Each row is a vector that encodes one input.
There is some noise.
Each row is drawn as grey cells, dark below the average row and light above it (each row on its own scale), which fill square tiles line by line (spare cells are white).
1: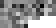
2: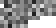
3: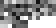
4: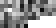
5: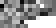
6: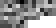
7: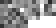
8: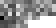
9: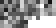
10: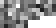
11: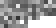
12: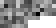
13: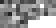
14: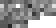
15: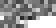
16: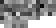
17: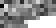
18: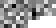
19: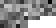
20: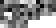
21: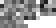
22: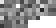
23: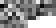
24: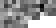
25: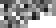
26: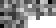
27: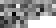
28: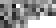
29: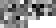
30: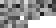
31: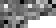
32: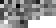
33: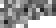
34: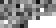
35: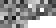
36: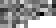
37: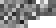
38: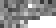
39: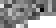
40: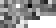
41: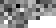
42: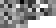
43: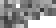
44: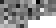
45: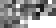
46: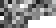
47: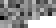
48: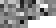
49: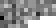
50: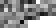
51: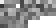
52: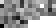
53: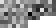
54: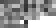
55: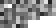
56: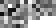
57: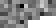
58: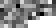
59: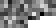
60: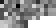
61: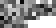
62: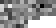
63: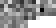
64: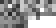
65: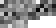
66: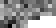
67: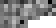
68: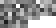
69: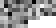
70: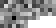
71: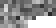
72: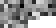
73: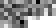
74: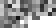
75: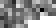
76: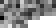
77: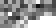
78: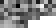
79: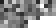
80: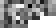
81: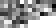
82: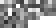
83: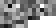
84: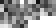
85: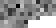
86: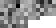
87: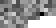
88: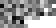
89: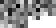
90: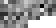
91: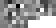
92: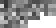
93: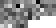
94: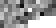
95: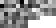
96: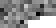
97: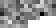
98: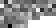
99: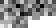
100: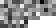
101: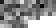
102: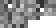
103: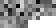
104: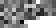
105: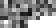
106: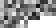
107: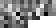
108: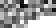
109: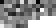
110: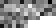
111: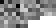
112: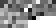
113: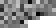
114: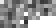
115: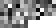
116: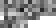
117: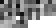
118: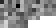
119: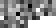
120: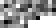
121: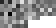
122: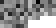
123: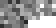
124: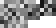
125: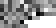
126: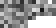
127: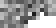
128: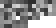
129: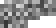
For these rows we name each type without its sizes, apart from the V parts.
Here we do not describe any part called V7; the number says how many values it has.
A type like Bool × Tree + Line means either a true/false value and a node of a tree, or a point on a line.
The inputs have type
(Bool × Bool × Bool + Line) × Line × V7.
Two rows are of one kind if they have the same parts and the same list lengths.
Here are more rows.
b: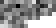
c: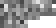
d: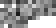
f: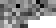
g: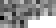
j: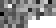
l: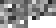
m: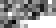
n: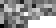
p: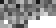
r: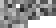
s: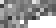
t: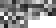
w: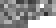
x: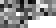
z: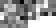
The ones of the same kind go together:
b, c, f, g, m, r, s, t, x
d, j, l, n, p, w, z

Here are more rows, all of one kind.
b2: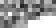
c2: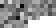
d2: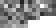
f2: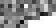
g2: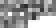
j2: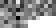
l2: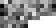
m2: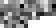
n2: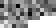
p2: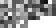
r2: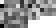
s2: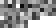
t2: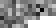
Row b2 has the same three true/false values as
g2, l2 and m2.
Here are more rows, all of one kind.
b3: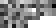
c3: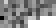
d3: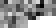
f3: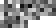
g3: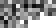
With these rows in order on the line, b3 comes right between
c3 and d3.
